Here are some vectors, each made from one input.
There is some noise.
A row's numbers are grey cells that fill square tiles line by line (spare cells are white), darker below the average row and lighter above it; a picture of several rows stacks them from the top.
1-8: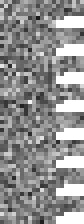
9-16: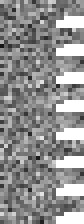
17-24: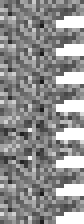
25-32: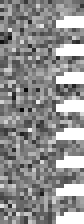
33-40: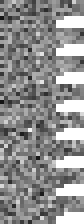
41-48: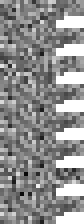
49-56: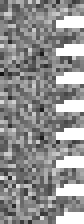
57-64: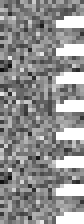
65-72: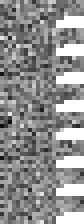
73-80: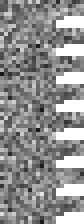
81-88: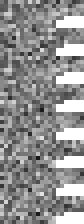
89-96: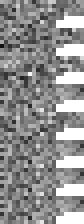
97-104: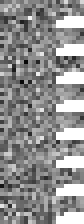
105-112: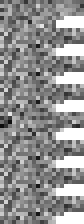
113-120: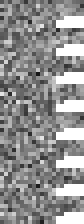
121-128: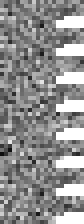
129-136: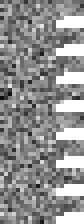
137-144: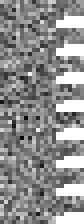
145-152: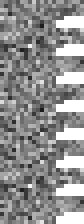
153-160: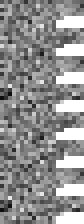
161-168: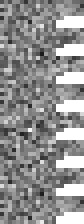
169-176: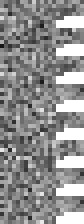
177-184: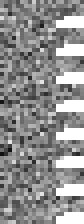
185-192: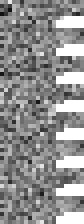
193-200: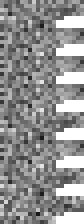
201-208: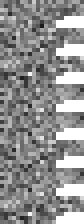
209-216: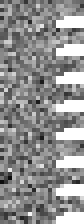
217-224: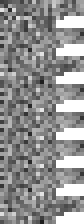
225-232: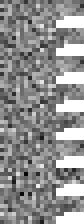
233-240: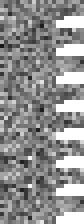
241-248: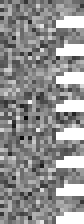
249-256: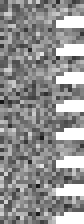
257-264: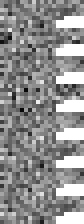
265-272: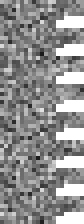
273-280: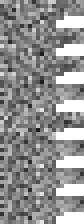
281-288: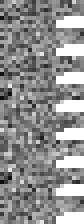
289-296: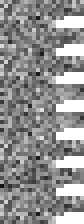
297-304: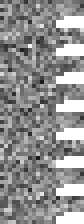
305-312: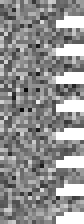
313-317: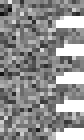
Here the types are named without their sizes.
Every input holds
a point on a circle.
